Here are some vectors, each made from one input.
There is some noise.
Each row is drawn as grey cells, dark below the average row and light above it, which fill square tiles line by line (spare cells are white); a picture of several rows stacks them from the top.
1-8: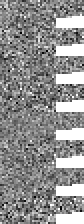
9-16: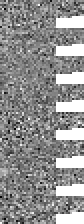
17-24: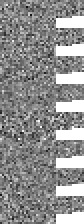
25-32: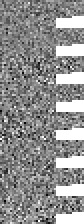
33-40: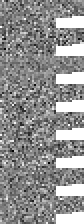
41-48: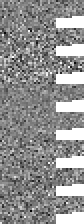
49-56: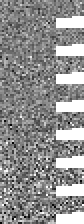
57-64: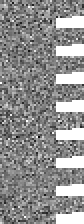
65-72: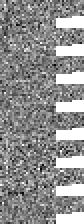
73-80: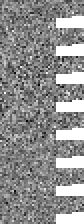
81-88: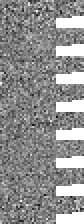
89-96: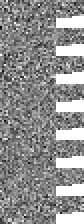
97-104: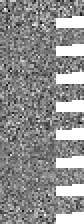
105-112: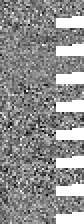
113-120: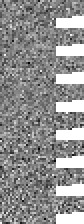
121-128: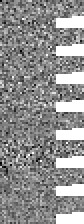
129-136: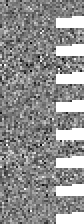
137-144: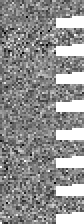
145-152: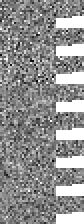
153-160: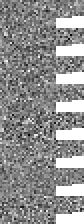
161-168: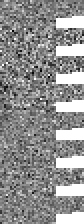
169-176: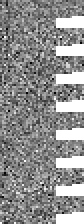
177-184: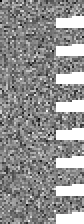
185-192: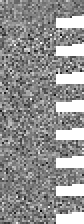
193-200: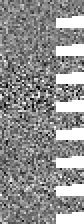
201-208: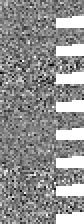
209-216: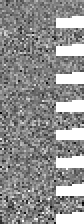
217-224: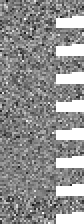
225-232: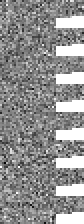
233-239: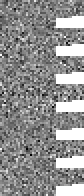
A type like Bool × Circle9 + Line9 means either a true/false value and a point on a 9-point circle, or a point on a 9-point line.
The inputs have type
(Bool × Tree11 + Tree7) × Tree7.
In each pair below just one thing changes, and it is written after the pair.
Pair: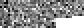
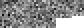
the node of one of the two trees
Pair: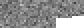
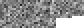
the node of one of the two trees
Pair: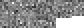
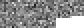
the true/false value
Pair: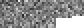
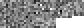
the node of one of the two trees
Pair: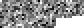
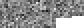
the node of one of the two trees
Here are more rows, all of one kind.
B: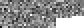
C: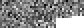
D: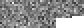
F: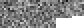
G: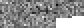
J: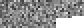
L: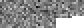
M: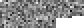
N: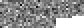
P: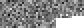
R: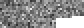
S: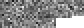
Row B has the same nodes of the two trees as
G, L, N and P.
